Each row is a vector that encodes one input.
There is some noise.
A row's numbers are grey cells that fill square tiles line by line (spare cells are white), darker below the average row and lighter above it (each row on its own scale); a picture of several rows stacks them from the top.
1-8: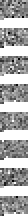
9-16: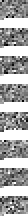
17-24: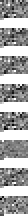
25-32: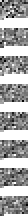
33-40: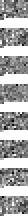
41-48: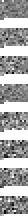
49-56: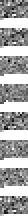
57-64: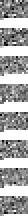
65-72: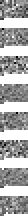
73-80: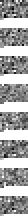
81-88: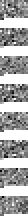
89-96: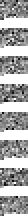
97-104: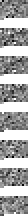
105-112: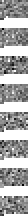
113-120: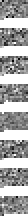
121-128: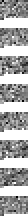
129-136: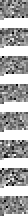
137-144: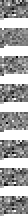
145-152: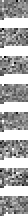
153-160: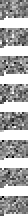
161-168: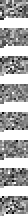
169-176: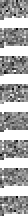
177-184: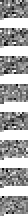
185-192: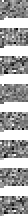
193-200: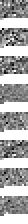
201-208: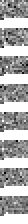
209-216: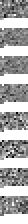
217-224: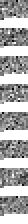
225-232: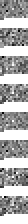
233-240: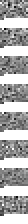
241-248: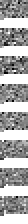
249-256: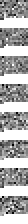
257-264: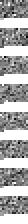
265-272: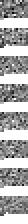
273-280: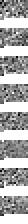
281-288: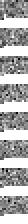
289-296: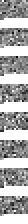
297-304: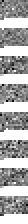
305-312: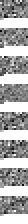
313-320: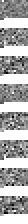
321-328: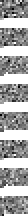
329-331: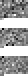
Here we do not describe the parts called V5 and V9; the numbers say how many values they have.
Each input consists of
either a true/false value, a value of V5 and a value of V9, or a list of up to three points on a 12-point line.
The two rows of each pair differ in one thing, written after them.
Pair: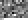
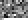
the value of V9
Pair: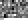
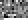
the value of V9
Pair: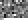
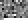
the value of V9
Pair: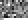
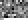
the value of V5
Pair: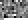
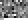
the value of V5
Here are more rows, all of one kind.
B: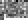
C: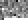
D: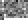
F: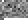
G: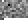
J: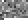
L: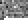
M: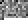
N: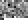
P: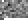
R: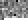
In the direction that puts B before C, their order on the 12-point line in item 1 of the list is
L, P, G, F, J, N, M, B, D, R, C.
